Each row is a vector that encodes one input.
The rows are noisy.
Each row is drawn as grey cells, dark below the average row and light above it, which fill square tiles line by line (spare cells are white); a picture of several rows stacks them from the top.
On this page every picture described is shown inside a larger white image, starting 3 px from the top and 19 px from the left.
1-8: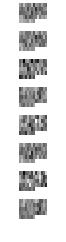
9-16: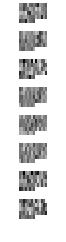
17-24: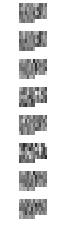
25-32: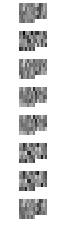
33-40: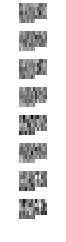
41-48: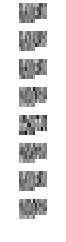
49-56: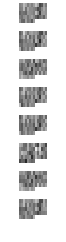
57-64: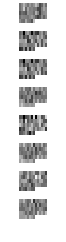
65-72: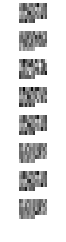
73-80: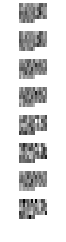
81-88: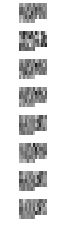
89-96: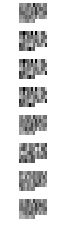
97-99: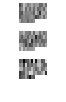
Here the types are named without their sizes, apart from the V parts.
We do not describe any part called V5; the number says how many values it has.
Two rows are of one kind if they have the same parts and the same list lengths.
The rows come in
2 kinds.
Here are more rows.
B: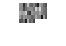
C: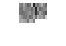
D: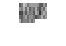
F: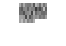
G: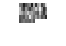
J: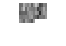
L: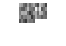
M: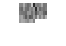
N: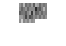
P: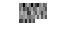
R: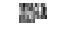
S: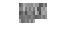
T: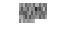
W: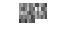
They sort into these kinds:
B, G, L, P, R, W
C, D, F, J, M, N, S, T

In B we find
a value of V5.
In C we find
a point on a line and a true/false value.
